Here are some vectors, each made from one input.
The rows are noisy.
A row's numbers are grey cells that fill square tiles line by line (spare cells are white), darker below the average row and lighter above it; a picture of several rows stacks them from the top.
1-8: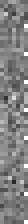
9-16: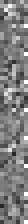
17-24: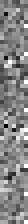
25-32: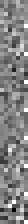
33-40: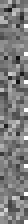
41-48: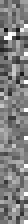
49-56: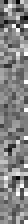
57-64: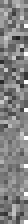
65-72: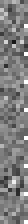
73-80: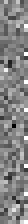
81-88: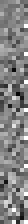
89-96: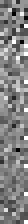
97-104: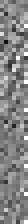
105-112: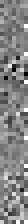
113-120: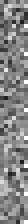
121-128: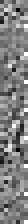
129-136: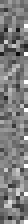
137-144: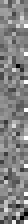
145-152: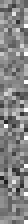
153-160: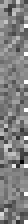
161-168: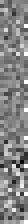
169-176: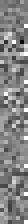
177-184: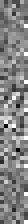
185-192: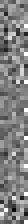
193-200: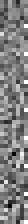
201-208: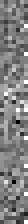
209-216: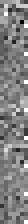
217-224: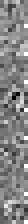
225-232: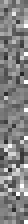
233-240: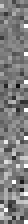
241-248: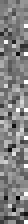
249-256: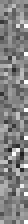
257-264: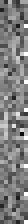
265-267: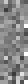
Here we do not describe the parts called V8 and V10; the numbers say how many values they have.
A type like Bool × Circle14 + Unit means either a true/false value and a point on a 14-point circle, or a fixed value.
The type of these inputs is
((Circle9 + Unit) × V8 + Line11) × V10 + Line5.
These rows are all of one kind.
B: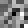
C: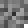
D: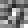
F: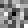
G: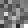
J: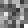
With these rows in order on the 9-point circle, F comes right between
G and J.
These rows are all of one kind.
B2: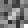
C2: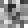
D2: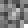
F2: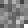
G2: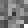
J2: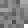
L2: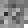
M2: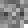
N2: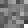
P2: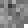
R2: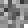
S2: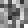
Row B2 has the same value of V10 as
C2, L2 and P2.
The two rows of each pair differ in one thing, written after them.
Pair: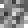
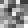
the value of V8
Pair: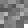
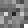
the place on the 9-point circle
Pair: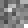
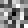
the place on the 9-point circle
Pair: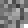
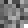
the value of V8
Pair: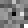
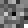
the place on the 9-point circle
